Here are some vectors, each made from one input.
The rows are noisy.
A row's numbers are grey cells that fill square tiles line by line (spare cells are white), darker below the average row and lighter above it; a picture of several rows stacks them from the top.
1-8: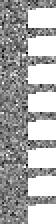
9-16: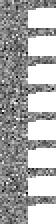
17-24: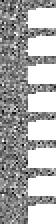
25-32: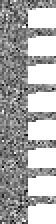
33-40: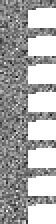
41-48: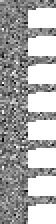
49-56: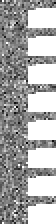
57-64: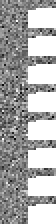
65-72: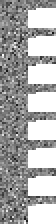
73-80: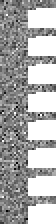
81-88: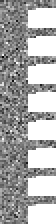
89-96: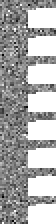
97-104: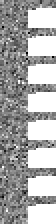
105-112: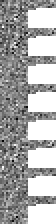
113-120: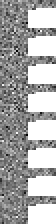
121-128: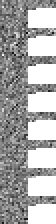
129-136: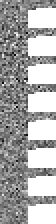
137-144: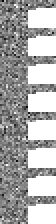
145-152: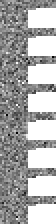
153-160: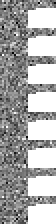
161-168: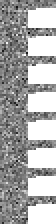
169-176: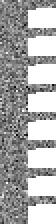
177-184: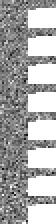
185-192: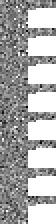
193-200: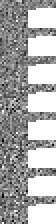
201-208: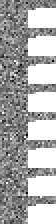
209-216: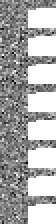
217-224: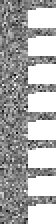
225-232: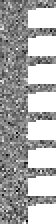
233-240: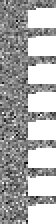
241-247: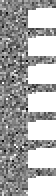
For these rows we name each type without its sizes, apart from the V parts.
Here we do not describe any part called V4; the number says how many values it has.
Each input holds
a label and a node of a tree, together with either four true/false values, or a value of V4.
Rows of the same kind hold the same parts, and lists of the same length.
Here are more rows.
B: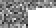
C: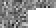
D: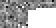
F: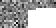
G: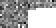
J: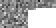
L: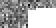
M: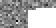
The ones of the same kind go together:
B, C, G, M
D, F, J, L

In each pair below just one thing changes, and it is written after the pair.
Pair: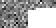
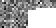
the label
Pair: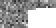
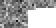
the label
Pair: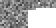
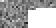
the node of the tree
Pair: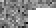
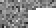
the value of V4
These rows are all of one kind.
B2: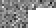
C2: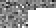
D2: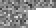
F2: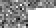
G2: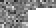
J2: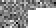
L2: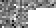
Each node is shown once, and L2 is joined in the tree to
G2.
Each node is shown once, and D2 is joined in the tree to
B2, C2 and G2.
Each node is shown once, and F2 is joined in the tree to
C2.
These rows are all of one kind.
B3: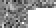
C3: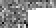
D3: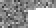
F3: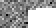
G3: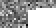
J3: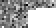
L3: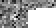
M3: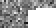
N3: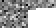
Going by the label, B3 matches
C3, F3 and N3.
